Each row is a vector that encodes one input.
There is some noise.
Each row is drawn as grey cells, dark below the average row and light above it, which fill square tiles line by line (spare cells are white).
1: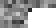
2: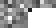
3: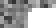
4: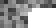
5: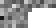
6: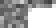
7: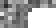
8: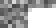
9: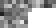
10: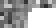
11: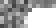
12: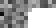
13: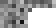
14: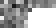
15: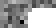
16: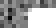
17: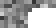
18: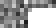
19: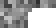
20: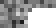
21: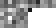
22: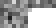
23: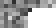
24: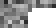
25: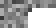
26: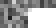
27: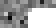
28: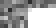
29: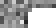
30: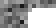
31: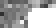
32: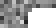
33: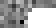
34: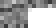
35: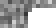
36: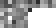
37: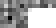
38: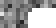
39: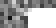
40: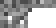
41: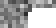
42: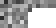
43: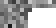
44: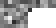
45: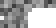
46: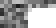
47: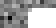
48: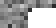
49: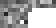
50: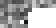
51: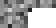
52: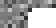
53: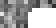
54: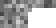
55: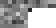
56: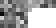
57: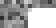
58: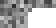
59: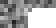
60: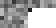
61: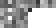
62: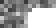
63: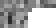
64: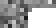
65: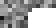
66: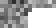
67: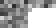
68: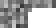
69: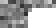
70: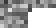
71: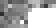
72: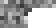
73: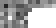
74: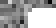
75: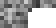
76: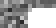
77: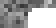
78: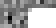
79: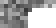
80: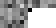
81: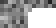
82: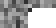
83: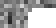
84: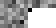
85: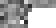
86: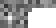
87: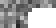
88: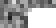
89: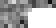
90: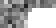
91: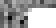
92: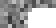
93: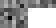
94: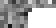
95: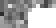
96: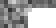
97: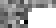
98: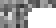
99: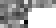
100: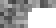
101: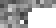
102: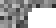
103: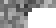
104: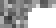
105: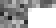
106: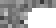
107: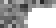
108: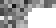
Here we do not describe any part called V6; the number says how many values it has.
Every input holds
four true/false values and a value of V6, together with either a point on a 5-point circle, or a fixed value.
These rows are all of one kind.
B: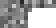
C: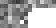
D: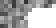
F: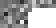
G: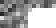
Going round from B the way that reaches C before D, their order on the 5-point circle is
B, C, F, G, D.
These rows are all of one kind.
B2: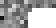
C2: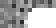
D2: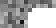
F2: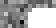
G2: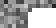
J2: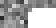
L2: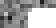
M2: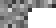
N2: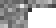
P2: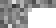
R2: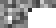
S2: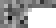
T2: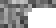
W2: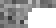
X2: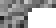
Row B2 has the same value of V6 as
C2, J2, L2 and W2.
